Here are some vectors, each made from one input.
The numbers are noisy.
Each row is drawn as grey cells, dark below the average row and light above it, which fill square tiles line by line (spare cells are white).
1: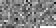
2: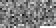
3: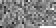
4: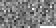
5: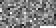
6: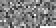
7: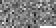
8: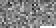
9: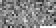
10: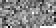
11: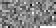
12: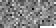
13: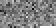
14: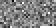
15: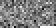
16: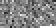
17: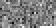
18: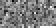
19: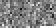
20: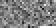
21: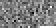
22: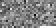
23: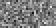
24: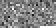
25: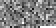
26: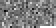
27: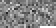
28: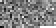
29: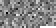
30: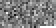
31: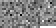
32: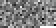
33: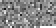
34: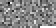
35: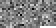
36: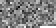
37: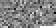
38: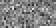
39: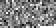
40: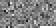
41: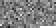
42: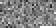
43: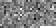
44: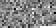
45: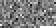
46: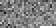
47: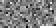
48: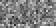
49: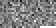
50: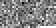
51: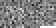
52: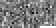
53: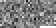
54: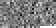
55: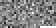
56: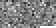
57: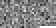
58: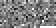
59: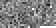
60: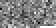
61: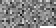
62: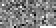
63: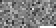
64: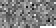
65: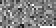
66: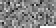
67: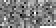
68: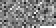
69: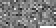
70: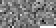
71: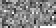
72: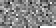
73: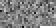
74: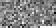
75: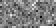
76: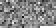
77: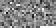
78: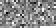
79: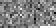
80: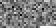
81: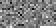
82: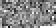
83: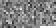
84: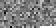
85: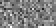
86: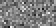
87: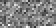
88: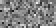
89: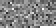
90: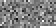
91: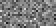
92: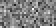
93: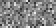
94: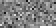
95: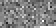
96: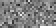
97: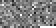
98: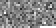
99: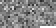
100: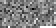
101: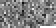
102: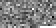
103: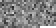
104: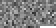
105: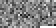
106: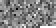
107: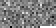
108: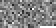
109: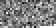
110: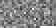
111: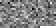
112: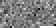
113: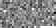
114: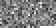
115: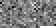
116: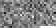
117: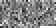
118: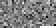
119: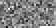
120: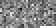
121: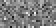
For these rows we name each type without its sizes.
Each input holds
three labels, a point on a line and five true/false values.
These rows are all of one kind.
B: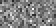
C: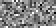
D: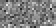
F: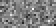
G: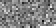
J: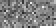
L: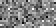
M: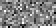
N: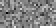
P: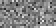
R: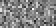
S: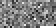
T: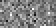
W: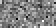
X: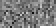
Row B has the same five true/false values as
D, F, L and T.
